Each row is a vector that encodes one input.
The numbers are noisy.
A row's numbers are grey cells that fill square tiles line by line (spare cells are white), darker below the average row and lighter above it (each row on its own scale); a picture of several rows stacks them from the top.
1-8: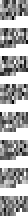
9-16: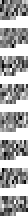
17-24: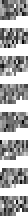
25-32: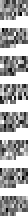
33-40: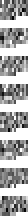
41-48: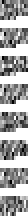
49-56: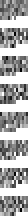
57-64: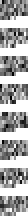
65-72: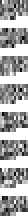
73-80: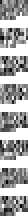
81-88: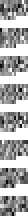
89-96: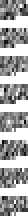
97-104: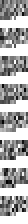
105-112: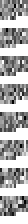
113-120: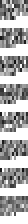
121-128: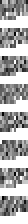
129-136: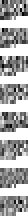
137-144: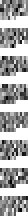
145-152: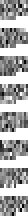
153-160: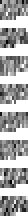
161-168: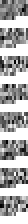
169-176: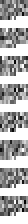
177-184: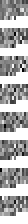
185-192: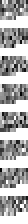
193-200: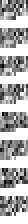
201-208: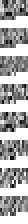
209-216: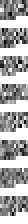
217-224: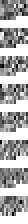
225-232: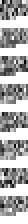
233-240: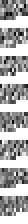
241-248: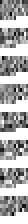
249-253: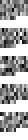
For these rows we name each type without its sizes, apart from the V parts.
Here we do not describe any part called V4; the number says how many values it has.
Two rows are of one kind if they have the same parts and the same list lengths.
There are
8 kinds of row.
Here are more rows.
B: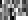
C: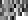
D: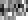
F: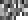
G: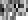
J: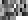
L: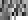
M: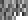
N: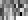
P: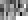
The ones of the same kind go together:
B
C
D
F, J
G
L, N
M
P

